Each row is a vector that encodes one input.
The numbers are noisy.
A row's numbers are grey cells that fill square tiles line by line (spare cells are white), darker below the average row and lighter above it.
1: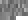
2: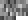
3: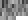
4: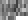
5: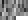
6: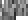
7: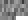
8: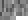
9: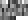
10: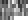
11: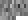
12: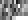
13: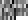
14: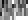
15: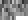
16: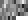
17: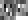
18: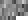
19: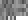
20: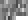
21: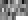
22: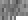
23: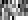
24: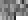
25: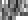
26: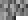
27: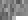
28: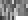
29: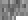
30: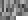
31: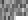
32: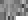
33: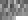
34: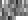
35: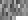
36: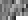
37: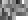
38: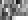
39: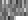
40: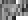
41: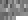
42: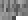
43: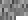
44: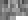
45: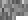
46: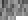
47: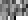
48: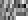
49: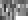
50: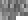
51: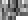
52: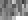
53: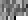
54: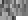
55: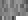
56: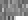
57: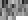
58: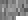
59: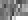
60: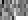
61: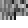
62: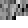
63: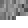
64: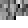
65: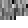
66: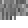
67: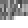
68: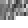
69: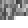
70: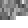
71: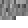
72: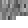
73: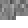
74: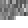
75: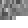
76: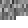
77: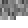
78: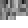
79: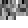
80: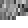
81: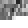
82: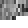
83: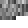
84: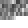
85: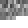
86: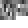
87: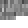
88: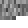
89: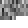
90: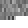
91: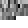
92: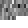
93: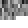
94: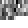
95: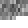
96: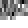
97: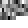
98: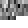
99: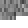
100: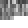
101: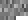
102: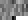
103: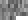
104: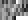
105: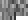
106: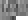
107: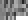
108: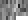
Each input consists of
a list of up to two items, each a point on a 3-point line and a point on a 4-point line.
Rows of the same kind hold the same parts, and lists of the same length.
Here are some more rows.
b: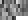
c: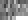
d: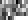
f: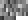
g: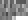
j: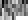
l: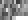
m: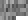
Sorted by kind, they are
b, d, j, m
c, g, l
f

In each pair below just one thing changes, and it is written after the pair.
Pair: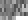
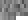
the place on the 3-point line in item 2 of the list
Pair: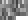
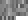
the place on the 4-point line in item 2 of the list
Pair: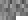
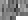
the place on the 3-point line in item 1 of the list
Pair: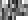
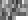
the place on the 4-point line in item 1 of the list
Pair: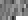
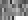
the place on the 3-point line in item 1 of the list
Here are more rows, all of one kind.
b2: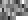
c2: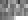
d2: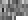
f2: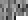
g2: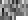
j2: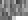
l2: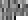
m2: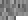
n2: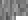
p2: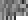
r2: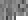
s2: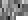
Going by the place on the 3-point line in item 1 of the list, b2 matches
d2 and g2.
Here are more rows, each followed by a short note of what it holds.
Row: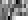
a list of one item
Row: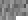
a list of two items
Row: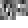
the empty list
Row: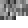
the empty list
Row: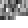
the empty list
